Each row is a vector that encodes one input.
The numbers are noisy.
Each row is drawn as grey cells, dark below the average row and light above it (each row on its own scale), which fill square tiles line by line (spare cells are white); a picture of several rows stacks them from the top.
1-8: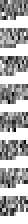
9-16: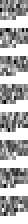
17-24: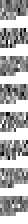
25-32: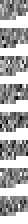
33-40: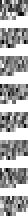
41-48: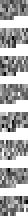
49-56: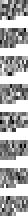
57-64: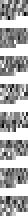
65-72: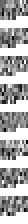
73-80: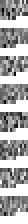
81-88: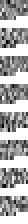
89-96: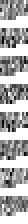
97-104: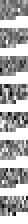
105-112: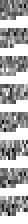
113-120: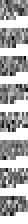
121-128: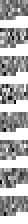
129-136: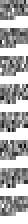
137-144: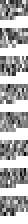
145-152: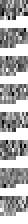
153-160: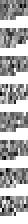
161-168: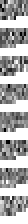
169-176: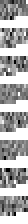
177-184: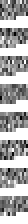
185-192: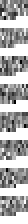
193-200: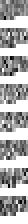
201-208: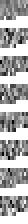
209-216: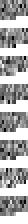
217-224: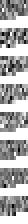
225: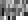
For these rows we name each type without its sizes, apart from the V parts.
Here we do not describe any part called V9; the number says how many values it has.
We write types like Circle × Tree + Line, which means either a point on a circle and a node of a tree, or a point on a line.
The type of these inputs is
Bool × Circle + (Line + V9) × V9.
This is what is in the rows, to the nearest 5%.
About 20% of them hold a point on a circle and a true/false value. The rest hold a value of V9, together with either a point on a line, or a value of V9.
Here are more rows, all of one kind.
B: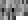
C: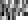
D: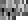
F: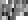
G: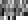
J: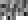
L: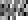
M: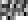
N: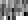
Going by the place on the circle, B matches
J and N.
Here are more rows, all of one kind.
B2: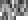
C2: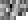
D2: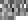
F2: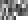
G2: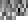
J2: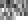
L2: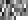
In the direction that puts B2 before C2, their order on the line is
B2, C2, D2, F2, G2, L2, J2.
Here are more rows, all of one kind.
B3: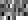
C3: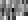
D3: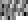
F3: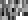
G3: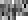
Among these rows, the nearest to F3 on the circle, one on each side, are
B3 and D3.
